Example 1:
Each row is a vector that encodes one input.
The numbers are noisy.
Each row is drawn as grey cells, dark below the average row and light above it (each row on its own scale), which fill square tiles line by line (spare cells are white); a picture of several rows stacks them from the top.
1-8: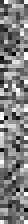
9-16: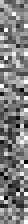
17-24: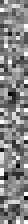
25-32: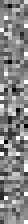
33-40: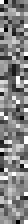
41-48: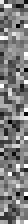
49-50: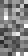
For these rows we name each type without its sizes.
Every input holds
either a point on a line, or three true/false values.
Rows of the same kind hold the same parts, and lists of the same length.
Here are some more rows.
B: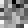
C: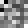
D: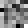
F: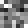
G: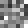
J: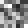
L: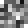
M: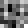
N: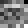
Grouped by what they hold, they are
B, C, D, F, J, L
G, M, N

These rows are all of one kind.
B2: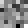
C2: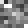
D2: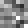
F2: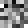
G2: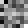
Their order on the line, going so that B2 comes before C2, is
F2, B2, D2, C2, G2.
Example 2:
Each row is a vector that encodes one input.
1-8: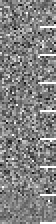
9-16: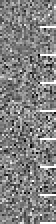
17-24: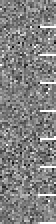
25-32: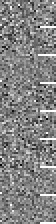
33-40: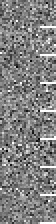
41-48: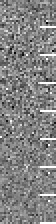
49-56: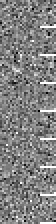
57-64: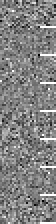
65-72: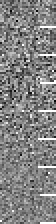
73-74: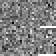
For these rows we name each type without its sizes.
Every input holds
a true/false value, together with either a point on a circle, or a fixed value.
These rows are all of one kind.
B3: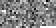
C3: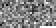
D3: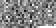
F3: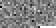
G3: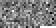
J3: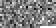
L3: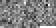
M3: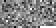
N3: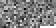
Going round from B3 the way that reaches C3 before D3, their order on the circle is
B3, C3, G3, M3, F3, N3, J3, D3, L3.
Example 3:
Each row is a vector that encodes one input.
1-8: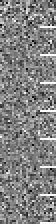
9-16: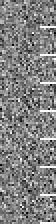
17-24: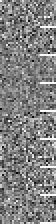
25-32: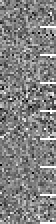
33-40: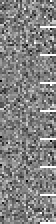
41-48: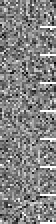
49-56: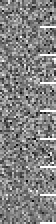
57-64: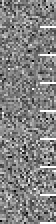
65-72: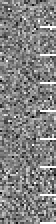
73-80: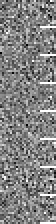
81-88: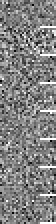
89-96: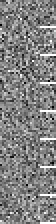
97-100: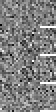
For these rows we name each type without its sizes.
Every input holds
either a point on a circle, or a node of a tree.
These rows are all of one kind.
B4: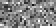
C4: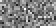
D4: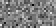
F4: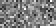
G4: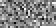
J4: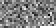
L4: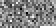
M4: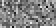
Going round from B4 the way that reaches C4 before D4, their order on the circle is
B4, F4, J4, C4, G4, L4, M4, D4.
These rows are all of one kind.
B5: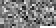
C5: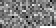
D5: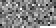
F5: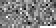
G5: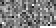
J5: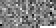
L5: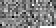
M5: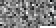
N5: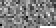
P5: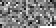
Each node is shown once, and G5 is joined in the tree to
L5.
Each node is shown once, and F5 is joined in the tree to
D5.
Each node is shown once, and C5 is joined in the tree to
L5.
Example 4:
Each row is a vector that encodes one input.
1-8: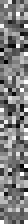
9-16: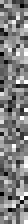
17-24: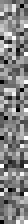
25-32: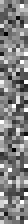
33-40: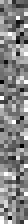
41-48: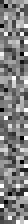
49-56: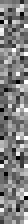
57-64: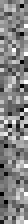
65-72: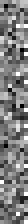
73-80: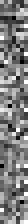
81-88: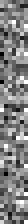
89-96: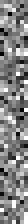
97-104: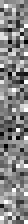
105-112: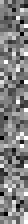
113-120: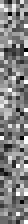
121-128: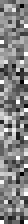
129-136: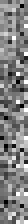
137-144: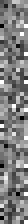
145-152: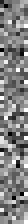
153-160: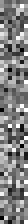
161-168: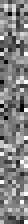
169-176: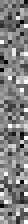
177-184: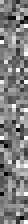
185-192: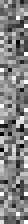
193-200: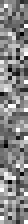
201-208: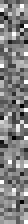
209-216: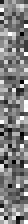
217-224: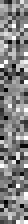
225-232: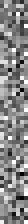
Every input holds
either a point on a 5-point line, or a point on a 14-point line.
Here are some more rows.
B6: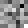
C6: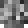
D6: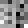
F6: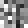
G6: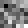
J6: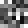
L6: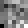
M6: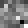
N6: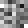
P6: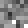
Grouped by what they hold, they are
B6, C6, D6, F6, J6, M6, N6, P6
G6, L6

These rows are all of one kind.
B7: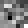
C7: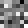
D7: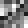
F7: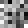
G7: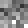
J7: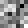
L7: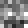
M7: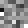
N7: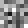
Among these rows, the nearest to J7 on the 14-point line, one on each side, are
D7 and N7.
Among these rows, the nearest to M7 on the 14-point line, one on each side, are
D7 and G7.
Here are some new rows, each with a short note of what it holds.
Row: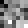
a point on a 5-point line
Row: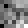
a point on a 5-point line
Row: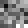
a point on a 5-point line
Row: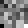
a point on a 5-point line
